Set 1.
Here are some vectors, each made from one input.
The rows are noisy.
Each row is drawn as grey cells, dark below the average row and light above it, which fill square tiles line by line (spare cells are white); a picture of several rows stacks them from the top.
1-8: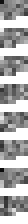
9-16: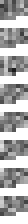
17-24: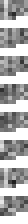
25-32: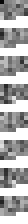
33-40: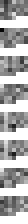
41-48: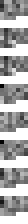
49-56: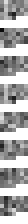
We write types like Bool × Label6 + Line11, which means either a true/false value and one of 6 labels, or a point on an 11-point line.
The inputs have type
Bool × Bool × Bool.
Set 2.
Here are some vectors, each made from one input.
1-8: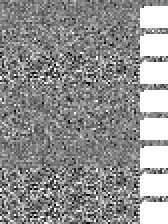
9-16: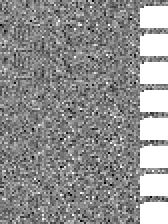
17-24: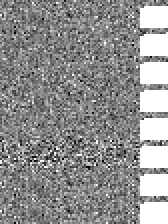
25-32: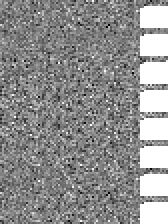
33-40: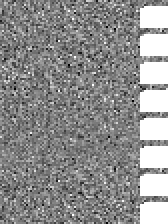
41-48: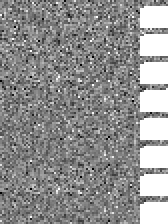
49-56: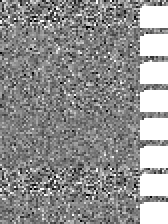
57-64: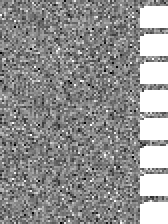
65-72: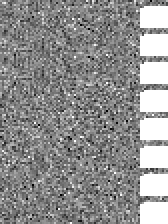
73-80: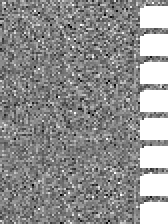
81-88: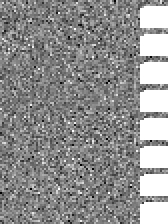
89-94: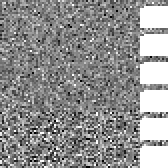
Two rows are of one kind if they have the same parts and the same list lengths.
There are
2 kinds of row.
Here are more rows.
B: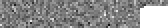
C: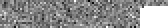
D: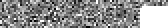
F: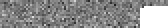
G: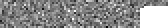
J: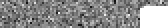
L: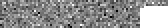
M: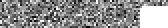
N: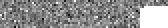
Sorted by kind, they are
B, C, F, G, J, L, N
D, M

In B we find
a node of a 15-node tree.
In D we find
a fixed value.
